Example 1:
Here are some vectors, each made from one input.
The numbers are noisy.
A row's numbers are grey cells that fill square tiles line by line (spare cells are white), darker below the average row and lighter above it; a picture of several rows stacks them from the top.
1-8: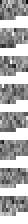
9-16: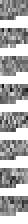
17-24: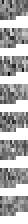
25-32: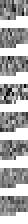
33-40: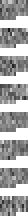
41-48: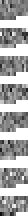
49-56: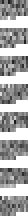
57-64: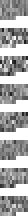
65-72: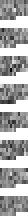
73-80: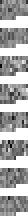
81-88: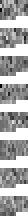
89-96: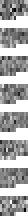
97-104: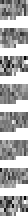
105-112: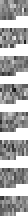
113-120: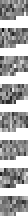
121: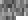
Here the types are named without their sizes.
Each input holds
a list of points on a line.
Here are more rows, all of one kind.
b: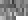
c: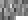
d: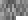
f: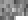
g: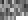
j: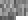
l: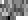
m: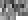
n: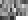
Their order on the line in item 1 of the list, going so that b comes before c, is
g, m, b, d, n, l, j, f, c.
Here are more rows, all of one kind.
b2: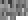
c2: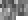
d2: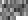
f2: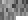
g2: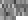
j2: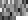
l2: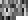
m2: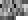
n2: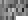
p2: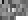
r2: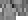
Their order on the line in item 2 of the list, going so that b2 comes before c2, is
b2, m2, g2, j2, f2, r2, c2, d2, n2, p2, l2.
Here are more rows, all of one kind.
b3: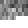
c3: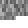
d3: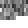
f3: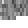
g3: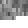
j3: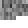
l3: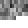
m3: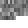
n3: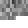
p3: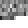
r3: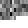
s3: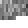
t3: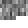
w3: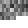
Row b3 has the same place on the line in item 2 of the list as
d3, g3, j3 and n3.
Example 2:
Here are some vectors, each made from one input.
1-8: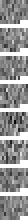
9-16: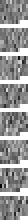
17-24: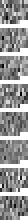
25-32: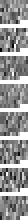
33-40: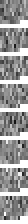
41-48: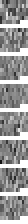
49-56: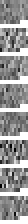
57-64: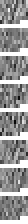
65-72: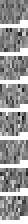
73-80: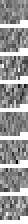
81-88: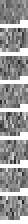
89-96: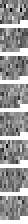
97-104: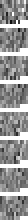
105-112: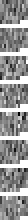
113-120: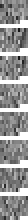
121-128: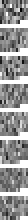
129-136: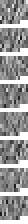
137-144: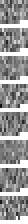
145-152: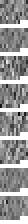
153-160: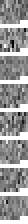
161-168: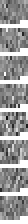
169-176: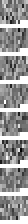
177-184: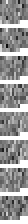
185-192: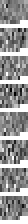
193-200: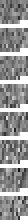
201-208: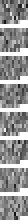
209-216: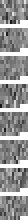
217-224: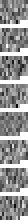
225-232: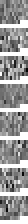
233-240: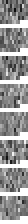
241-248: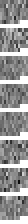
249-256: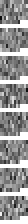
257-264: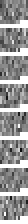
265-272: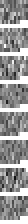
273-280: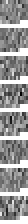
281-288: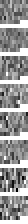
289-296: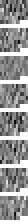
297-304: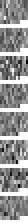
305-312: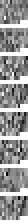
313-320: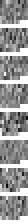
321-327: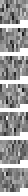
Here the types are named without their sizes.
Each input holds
either a label, or three true/false values.
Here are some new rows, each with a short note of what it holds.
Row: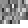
a label
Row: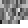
a label
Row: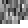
a label
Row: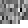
a label
